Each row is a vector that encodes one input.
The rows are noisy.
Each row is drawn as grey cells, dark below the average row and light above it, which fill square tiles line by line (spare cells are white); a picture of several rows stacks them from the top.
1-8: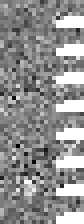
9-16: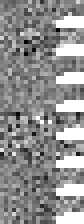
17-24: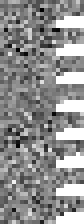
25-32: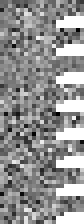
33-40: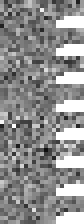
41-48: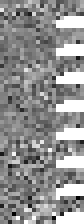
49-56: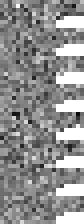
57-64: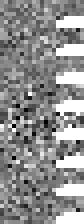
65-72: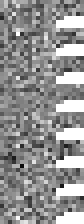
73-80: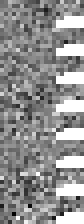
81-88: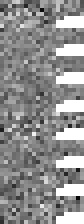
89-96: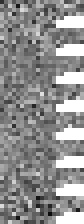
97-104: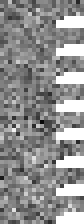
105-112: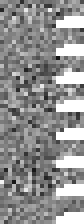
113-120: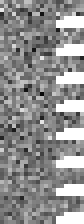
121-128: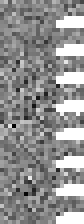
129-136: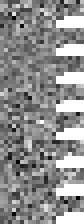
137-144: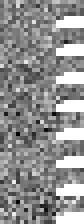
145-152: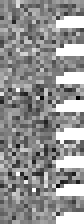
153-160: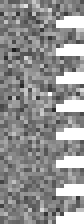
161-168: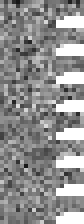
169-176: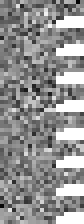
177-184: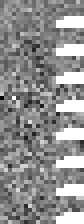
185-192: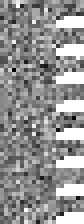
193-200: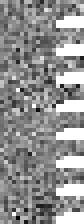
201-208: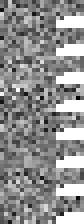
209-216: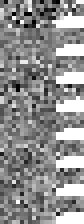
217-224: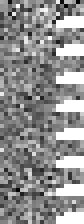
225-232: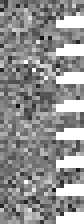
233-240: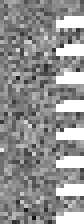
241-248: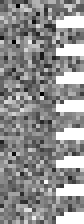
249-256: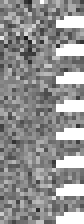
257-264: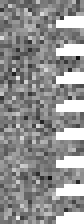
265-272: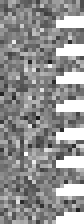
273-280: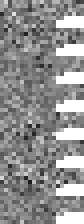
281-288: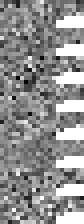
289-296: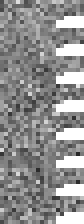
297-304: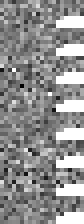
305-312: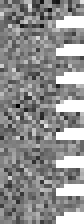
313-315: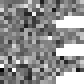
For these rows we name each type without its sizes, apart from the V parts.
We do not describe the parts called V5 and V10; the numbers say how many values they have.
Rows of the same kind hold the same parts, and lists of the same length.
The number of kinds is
4.
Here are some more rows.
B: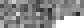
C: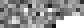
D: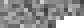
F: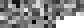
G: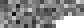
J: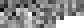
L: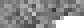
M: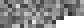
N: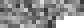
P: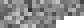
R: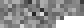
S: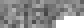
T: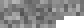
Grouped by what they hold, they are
B, D, N, P, R, S, T
C
F, J, M
G, L

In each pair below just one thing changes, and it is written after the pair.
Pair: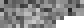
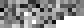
the value of V5
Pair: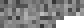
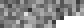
the value of V10
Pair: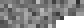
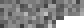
the value of V5
